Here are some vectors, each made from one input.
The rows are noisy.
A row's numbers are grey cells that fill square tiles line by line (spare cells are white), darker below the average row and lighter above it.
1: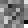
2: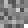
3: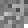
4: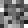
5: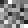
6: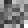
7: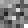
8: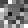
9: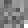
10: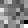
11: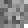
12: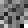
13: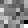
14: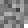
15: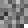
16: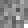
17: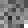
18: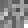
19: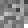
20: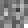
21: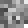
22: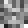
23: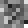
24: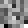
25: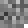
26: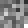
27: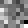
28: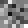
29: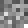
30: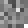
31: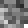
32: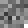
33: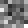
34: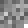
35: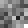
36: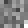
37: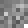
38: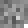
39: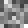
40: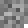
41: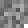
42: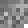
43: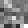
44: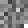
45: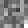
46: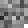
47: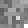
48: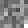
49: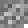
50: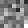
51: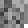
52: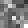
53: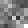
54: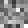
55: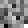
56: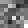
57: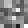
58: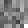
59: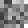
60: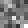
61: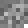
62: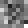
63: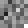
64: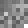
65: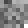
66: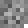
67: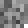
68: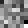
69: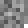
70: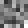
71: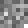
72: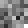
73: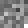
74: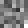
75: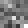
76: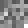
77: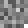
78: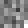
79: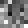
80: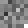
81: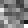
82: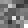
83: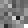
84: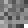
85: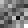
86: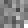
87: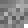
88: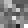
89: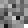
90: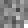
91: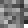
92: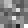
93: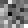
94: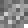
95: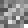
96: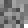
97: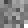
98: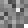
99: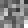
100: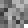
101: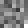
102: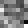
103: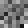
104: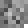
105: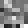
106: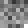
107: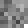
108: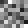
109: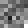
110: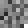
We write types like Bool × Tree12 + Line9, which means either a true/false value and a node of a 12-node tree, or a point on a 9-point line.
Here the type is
Line7 + Line11 + Tree11.
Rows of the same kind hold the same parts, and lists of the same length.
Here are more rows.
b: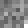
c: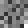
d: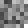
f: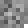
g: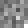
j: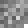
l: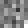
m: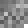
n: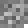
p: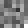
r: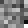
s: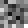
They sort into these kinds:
b, d, f, g, j, l, m, n, p
c
r, s

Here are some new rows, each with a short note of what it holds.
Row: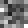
a point on a 7-point line
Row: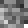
a point on a 7-point line
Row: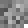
a point on an 11-point line
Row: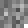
a point on an 11-point line
